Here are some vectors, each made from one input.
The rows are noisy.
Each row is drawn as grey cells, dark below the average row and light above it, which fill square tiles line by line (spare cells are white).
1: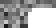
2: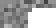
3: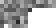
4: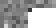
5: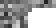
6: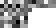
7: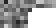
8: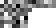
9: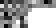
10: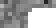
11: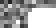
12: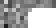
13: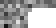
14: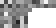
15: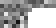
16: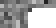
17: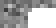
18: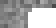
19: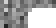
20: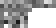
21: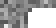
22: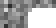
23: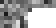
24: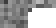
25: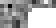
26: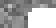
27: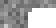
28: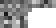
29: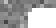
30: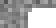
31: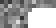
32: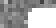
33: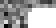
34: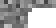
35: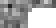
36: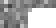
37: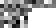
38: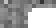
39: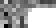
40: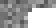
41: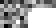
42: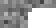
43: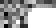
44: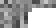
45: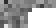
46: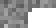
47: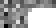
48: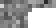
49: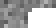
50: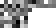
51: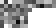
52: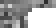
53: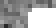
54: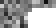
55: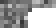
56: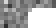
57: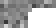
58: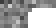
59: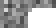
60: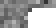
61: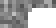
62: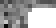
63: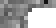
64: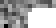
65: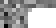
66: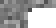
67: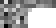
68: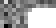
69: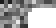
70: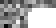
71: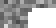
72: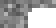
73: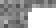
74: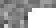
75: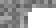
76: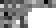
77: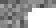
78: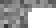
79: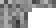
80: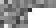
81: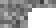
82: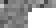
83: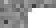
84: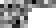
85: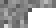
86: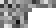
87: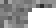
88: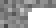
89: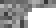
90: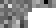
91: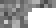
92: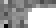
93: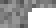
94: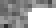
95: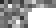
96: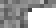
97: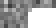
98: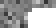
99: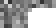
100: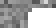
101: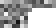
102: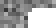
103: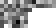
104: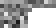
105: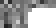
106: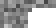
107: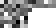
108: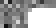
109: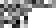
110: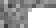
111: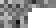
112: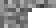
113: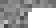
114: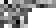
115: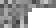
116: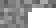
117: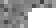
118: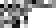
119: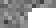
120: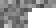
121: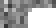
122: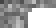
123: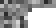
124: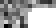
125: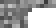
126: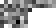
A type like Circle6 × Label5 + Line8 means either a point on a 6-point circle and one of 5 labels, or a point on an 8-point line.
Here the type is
Bool × Bool × Bool × Line6 + Label11.
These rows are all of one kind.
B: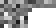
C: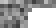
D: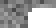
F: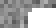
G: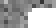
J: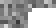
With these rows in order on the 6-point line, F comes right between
B and G.
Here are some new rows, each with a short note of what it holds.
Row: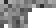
one of 11 labels
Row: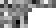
a point on a 6-point line and three true/false values
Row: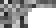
a point on a 6-point line and three true/false values
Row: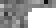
one of 11 labels
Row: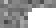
a point on a 6-point line and three true/false values
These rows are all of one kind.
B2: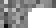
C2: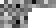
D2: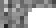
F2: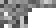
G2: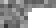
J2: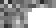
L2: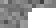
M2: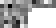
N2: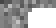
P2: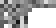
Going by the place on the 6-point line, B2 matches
F2 and G2.
